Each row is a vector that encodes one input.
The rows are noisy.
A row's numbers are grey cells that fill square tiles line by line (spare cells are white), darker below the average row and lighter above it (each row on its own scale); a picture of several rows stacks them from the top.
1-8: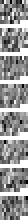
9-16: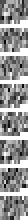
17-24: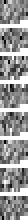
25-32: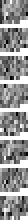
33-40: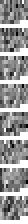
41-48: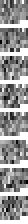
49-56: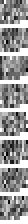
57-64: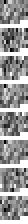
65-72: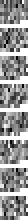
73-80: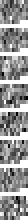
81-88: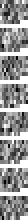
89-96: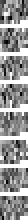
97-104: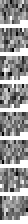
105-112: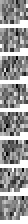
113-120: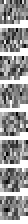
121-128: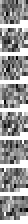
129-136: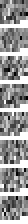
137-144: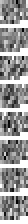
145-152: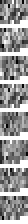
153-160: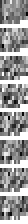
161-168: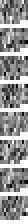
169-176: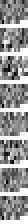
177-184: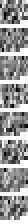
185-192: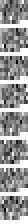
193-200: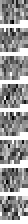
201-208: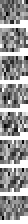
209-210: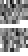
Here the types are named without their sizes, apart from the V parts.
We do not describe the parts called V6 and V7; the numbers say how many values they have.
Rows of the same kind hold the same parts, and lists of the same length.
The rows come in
2 kinds.
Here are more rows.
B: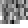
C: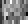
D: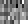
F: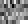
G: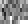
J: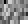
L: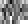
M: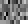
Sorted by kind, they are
B, D, F, G, L, M
C, J

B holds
a true/false value, a value of V6 and a value of V7.
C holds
a label.
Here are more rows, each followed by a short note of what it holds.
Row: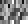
a label
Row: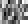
a true/false value, a value of V6 and a value of V7
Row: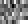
a true/false value, a value of V6 and a value of V7
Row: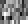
a label
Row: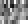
a true/false value, a value of V6 and a value of V7
